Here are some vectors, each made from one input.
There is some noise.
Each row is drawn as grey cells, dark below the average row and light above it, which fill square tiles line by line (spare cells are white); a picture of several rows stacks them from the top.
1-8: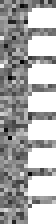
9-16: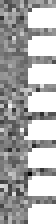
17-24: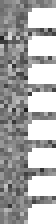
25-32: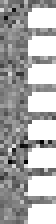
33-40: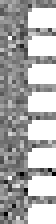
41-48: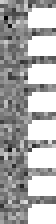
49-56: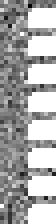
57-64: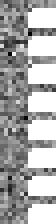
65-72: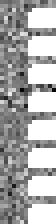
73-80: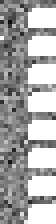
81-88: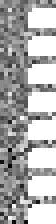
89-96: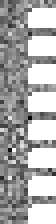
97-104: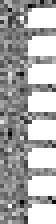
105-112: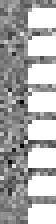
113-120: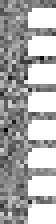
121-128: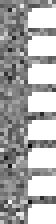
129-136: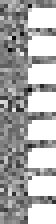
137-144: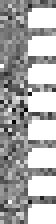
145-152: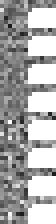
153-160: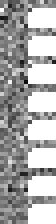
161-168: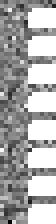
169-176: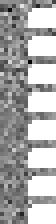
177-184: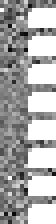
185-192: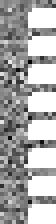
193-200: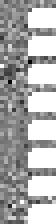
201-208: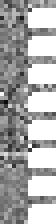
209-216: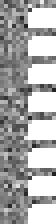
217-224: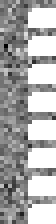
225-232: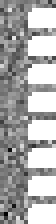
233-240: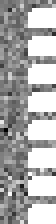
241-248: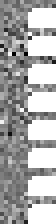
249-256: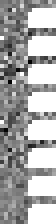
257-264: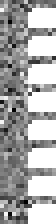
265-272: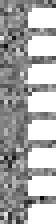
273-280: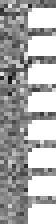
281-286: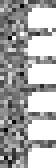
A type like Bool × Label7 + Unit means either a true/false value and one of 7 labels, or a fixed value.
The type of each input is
Line7 + Line13.
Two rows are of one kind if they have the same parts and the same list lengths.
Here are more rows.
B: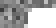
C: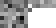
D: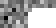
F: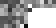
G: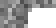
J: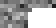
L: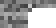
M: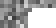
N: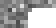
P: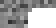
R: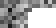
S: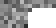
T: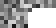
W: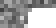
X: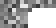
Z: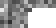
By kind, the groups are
B, C, G, J, L, N, P, S, T, W, X
D, F, M, R, Z

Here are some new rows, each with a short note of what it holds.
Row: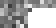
a point on a 7-point line
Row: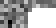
a point on a 7-point line
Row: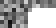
a point on a 7-point line
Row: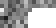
a point on a 7-point line
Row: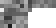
a point on a 7-point line
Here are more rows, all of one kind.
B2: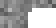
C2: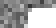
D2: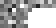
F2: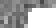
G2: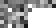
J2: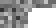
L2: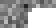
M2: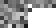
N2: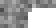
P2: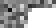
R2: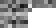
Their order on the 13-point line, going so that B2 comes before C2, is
M2, G2, B2, D2, N2, L2, F2, C2, P2, J2, R2.
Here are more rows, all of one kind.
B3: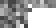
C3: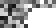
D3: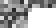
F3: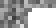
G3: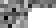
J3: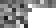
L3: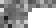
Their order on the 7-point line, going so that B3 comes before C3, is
J3, B3, F3, D3, C3, G3, L3.
